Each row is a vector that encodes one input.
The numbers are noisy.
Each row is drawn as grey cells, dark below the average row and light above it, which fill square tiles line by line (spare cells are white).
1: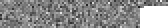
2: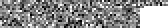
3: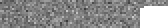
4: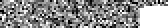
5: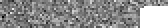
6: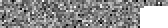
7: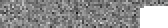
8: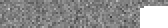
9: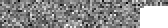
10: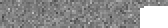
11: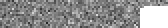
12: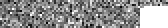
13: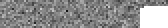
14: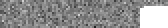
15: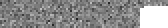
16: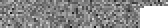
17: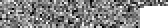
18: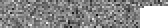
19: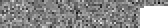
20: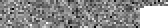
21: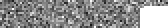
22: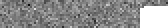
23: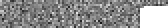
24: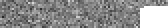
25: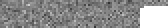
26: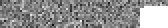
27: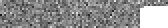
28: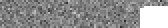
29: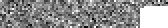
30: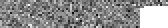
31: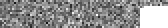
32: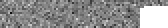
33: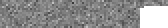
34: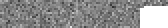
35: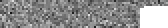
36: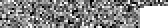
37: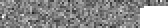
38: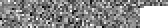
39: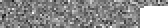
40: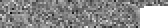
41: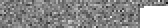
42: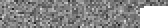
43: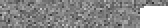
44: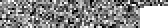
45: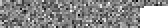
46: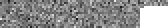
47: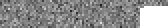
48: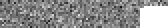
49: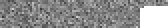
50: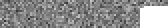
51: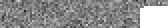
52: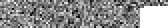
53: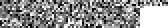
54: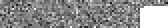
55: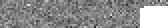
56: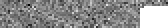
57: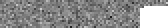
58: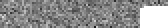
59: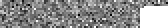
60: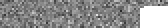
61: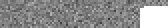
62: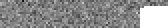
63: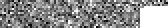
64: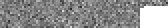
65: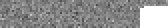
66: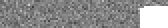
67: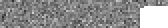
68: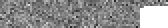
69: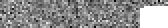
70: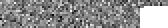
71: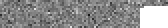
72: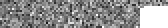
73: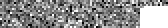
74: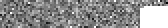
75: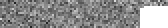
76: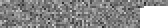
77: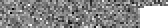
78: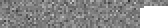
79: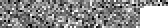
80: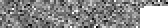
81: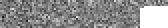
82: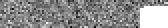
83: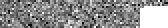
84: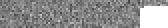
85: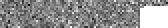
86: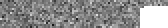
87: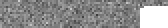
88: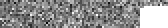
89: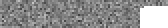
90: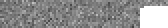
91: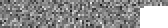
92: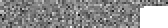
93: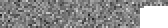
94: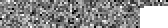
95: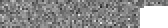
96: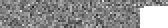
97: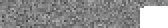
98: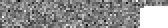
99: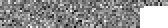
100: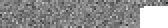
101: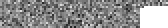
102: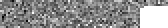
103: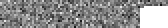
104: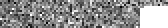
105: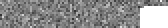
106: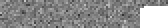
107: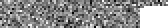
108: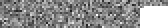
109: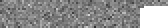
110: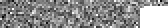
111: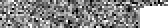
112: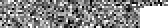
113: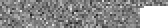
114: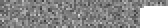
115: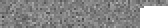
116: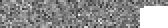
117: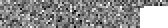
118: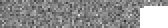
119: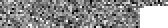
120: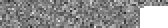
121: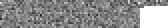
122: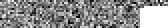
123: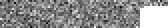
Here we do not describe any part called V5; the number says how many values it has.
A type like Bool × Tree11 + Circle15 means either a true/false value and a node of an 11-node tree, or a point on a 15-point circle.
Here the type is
(Bool × Bool × Bool + Label6 × V5) × Label4.
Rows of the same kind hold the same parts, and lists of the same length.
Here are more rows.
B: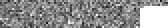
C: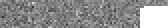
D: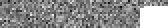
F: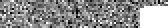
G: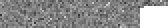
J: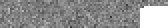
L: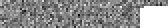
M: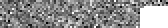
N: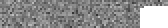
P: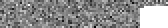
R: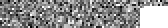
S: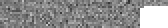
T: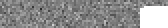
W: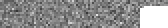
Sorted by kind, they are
B, C, D, F, J, N, P, R, S, T, W
G, L, M

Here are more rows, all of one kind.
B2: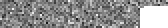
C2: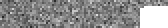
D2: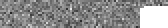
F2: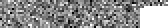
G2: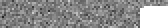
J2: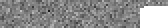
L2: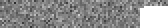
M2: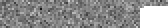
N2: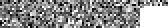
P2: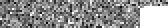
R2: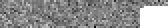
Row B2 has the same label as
C2, F2 and P2.
